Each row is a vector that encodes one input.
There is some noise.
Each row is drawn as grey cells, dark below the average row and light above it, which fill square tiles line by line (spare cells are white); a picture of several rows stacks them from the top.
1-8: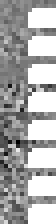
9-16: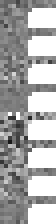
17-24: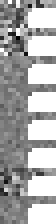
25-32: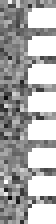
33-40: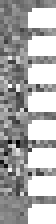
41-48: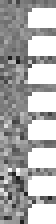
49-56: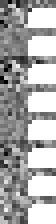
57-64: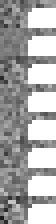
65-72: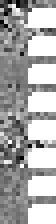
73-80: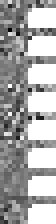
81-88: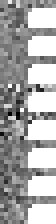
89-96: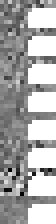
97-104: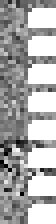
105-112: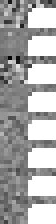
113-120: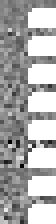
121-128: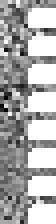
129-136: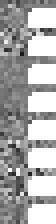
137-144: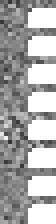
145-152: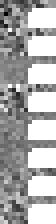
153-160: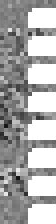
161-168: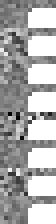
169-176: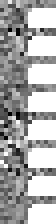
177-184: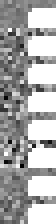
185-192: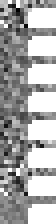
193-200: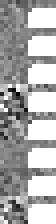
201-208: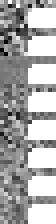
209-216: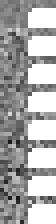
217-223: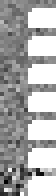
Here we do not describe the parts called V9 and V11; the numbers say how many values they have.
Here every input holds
either a fixed value, or one of 8 labels, a true/false value, a value of V9 and a value of V11.
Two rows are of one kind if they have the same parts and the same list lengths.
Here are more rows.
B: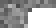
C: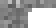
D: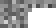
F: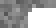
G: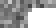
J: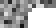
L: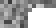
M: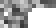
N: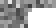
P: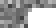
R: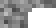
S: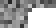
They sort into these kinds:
B, C, F, G, J, L, M, N, P, R, S
D

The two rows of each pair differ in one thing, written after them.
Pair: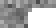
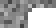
the true/false value
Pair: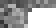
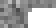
the value of V9
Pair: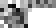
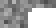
the label
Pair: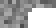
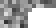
the value of V11
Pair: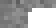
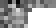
the true/false value
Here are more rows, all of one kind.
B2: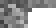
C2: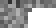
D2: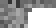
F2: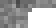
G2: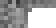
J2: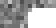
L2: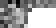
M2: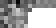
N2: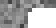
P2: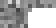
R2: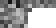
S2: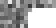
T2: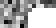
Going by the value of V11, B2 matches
F2, J2, L2 and S2.
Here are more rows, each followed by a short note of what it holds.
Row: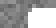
one of 8 labels, a true/false value, a value of V9 and a value of V11
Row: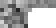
one of 8 labels, a true/false value, a value of V9 and a value of V11
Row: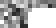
a fixed value
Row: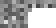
a fixed value
